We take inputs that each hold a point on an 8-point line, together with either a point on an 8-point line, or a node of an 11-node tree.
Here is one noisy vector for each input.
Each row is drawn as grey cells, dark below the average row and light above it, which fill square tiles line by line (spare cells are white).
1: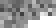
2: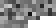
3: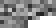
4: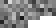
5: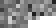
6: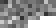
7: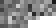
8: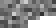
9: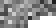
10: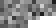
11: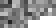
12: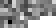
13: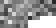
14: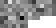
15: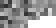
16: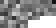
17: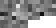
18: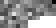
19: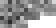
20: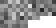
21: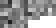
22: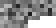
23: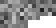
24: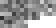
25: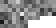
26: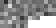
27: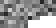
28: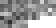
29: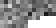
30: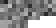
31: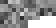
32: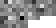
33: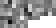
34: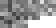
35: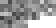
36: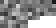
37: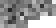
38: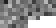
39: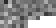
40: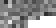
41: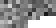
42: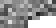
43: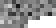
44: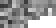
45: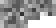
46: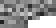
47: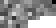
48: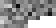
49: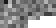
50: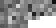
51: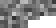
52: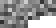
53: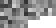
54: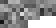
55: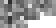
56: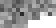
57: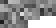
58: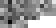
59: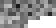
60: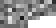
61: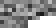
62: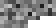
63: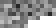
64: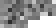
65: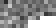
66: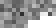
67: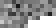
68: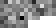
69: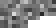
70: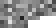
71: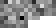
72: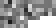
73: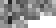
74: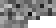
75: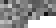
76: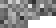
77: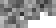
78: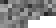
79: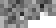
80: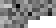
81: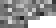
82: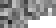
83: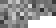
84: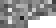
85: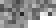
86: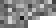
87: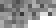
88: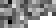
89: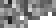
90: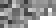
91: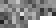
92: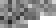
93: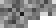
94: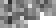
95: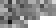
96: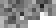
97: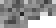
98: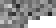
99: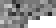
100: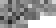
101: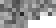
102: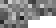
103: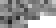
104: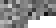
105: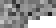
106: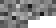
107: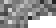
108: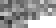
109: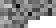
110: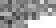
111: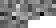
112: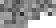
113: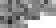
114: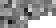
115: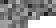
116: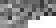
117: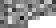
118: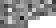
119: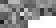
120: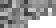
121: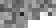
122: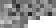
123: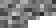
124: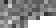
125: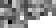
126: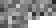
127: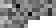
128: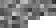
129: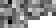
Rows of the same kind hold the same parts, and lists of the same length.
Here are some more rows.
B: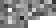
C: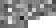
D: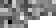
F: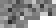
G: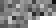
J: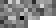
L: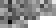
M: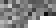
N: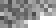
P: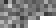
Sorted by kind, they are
B, C, G, J, N, P
D, F, L, M

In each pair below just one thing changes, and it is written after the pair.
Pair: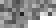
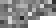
the place on the 8-point line
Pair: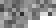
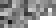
the place on the 8-point line
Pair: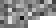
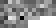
the place on the 8-point line
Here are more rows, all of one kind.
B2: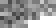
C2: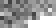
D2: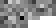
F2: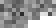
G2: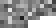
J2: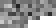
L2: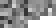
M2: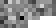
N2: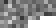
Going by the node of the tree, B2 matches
F2, M2 and N2.
